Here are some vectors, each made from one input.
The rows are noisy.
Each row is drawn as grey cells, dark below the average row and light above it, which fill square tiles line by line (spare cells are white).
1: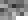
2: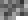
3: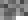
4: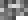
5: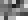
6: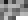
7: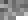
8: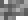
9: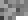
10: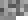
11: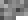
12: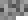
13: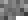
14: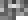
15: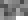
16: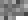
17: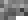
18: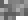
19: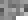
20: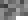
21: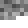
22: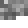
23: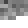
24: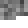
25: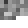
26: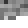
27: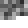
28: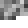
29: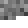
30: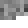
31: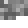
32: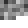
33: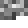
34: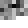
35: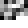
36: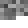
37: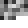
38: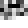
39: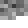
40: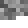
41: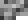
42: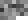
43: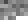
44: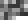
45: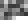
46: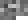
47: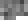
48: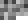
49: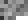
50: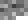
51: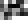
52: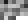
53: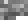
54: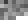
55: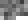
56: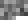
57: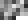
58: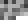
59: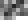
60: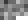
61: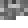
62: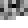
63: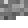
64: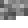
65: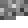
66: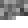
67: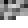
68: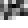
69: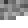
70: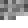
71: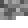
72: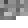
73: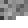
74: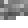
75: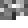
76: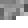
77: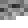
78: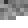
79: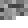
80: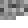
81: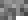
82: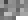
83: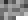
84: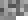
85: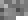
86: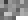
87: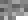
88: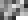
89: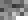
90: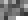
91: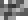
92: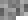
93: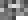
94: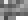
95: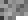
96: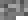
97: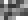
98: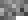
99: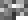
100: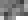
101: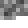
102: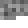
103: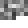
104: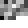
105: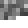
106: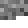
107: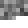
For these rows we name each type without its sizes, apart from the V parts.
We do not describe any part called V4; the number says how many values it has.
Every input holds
a true/false value, together with either a point on each of two lines, or a list of values of V4.
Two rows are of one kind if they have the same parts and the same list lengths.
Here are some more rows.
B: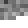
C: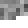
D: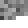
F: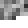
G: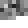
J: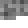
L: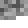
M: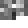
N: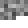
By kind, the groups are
B, J
C, D, F, G
L, N
M

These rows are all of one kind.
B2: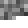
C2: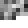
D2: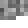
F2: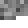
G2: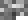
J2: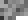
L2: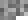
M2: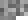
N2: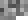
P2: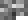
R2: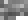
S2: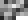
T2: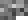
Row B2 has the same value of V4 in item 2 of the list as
D2, F2 and N2.
